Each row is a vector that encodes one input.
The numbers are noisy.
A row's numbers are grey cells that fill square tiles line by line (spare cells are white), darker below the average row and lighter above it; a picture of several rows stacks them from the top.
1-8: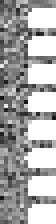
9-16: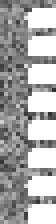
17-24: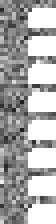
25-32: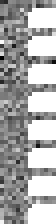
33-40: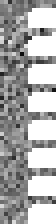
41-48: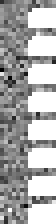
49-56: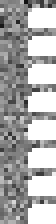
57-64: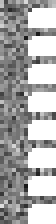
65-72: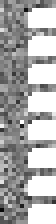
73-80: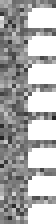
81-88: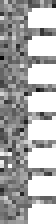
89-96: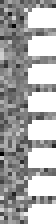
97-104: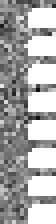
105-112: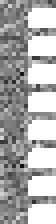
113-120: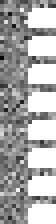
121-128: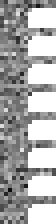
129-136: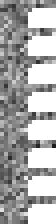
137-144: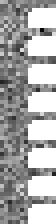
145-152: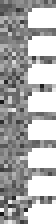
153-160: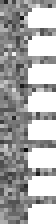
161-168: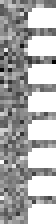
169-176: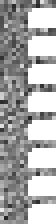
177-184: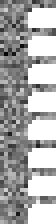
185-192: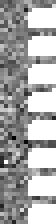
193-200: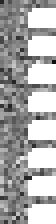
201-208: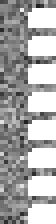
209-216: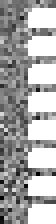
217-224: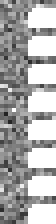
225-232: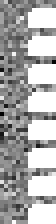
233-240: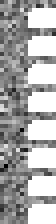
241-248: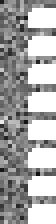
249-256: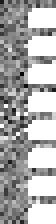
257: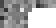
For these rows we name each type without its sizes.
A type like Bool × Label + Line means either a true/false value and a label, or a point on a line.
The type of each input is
Line × (Line + Tree).
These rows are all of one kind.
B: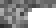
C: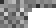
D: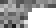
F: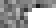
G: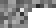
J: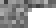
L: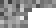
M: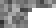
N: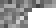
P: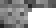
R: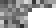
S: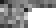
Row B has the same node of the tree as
J and P.
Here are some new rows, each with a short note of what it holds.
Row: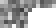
a point on each of two lines
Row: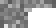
a point on each of two lines
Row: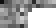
a point on a line and a node of a tree
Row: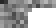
a point on a line and a node of a tree
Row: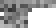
a point on each of two lines
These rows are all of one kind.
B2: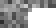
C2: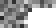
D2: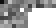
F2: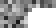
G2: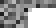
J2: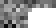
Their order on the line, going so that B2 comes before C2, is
D2, G2, B2, F2, C2, J2.
